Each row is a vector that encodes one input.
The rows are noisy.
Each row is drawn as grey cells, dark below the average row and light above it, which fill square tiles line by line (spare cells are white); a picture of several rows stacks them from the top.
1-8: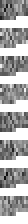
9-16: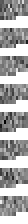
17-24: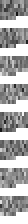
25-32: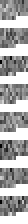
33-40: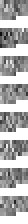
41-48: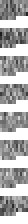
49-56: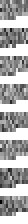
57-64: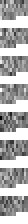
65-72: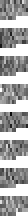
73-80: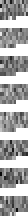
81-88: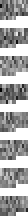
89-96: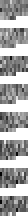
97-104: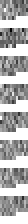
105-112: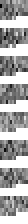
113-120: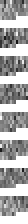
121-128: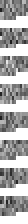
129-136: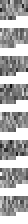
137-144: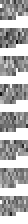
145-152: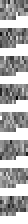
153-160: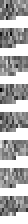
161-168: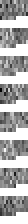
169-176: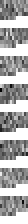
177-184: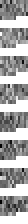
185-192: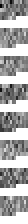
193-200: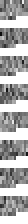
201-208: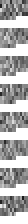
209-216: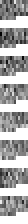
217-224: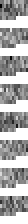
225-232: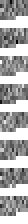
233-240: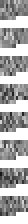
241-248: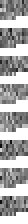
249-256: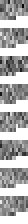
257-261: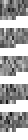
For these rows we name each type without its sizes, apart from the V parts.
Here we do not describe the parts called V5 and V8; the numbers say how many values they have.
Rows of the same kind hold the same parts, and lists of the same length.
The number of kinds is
2.
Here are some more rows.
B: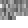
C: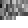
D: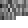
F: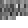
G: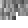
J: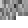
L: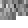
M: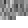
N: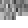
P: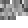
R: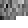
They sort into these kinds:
B, C, F, J, L, P, R
D, G, M, N

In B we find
a point on a circle, a true/false value, a value of V5 and a value of V8.
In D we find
a true/false value, a value of V5 and a value of V8.
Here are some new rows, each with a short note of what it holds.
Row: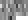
a point on a circle, a true/false value, a value of V5 and a value of V8
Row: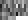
a point on a circle, a true/false value, a value of V5 and a value of V8
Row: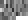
a point on a circle, a true/false value, a value of V5 and a value of V8
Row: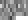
a point on a circle, a true/false value, a value of V5 and a value of V8
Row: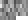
a point on a circle, a true/false value, a value of V5 and a value of V8
